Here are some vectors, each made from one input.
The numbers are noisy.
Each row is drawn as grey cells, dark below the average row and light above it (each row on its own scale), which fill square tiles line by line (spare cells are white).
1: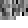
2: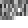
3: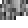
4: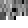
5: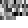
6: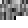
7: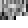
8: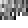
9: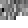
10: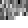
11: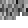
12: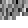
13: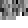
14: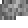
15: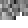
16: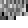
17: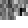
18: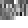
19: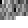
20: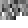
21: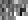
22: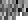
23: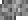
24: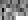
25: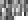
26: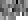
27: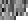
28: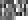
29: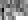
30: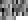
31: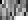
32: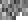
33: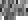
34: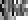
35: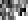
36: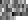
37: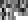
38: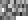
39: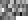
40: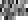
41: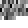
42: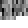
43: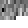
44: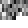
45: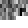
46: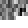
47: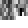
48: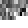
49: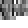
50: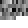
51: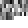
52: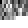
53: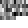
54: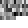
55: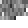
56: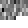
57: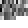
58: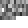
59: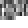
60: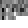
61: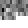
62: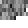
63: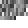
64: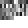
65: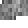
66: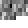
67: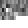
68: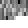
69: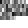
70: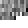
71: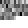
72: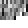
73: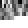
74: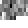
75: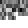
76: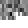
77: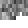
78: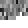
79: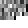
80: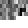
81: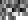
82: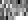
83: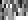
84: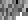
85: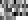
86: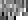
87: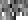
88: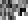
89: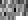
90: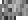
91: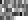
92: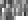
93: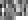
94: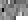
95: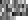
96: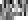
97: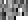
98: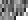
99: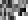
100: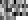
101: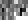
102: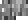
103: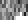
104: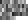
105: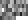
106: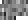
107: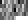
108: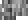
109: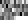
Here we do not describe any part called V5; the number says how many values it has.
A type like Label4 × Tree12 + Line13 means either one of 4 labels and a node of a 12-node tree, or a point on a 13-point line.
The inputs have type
List2(Bool × Line4) × V5.
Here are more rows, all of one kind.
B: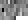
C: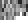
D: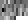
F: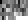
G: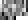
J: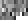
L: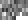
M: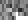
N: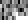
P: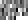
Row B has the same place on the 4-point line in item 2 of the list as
D and P.
